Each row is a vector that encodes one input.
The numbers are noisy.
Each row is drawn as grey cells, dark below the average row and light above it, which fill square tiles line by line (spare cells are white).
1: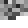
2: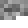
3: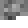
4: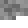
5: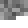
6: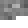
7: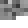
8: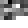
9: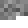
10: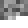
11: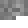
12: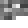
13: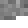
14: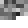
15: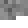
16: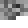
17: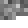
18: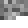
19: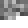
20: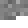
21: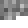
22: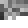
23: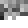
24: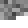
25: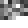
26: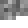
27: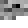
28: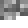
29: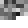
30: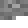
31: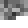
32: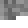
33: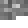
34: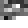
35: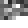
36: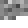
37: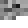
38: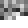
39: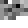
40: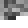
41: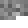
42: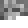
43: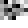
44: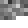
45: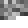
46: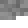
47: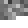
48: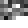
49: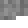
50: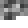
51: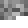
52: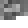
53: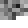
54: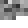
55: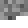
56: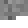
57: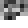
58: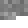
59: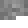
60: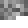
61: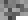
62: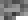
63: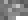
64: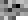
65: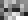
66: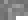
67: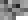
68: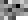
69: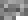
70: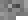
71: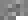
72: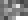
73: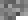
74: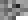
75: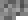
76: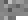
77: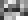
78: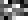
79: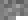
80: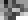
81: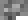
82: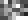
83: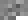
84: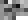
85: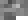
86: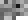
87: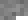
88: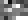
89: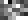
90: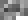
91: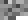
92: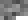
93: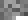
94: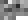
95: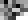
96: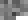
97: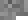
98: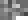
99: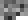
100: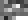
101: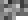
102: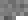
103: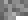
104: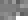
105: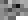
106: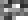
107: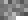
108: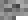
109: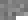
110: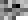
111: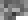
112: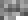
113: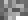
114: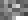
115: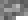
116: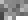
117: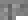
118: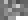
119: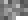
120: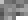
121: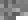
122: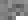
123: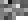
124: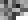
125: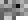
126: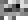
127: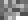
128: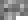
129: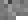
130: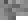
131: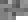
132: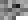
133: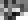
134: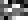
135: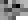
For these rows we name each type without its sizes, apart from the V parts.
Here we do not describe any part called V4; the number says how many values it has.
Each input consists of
a list of items, each a true/false value and a value of V4.
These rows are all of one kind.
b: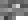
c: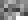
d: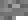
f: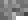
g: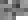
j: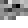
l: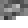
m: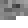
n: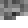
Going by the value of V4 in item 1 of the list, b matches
c and m.
